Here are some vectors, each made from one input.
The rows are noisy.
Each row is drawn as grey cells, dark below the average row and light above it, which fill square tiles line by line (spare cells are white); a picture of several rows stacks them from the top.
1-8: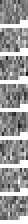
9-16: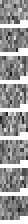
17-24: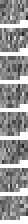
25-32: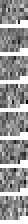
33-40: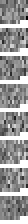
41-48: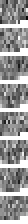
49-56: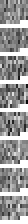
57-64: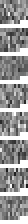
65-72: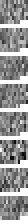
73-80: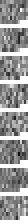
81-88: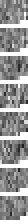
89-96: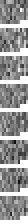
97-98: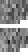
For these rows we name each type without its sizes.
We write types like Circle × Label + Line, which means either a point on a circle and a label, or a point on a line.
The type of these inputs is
(Bool × Bool × Bool + Line) × Tree.
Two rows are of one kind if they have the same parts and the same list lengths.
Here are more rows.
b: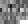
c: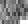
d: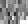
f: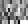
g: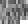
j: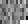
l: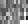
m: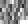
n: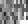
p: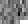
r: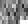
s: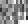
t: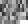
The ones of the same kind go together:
b, c, d, g, m, p, r
f, j, l, n, s, t

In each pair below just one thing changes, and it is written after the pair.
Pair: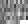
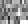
the place on the line
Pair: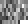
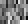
the place on the line
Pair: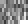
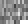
the node of the tree
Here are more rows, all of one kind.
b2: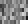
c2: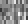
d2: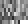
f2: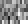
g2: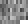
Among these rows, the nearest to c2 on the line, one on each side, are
f2 and g2.
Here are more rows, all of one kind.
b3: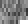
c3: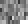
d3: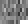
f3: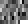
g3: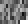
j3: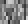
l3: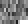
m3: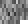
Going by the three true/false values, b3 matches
l3 and m3.
